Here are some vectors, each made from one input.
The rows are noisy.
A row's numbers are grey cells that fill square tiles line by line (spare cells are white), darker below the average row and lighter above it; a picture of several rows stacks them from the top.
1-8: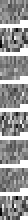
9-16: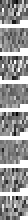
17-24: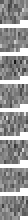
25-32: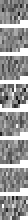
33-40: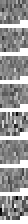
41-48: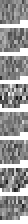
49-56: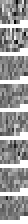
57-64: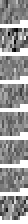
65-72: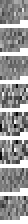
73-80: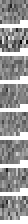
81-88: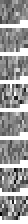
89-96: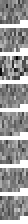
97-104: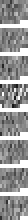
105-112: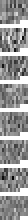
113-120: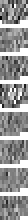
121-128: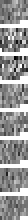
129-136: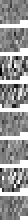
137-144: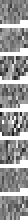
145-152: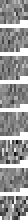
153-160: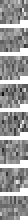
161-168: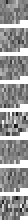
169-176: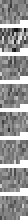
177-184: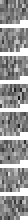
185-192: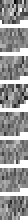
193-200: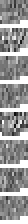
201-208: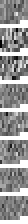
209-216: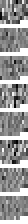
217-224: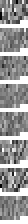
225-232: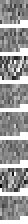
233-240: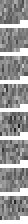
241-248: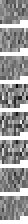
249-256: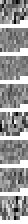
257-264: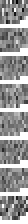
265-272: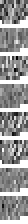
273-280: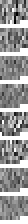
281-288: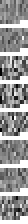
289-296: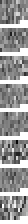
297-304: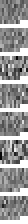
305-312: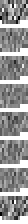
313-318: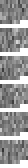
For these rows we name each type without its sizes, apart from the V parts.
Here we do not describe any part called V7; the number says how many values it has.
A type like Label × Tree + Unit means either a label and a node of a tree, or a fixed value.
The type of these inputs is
(Bool × Circle + Unit) × V7 + Tree.
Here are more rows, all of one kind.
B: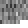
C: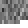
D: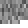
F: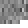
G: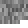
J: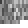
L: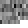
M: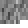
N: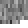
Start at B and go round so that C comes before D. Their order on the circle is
B, L, F, M, G, C, J, N, D.
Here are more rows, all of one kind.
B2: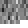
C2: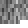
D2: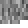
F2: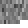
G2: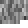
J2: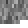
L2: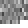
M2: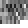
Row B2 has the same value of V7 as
C2 and D2.
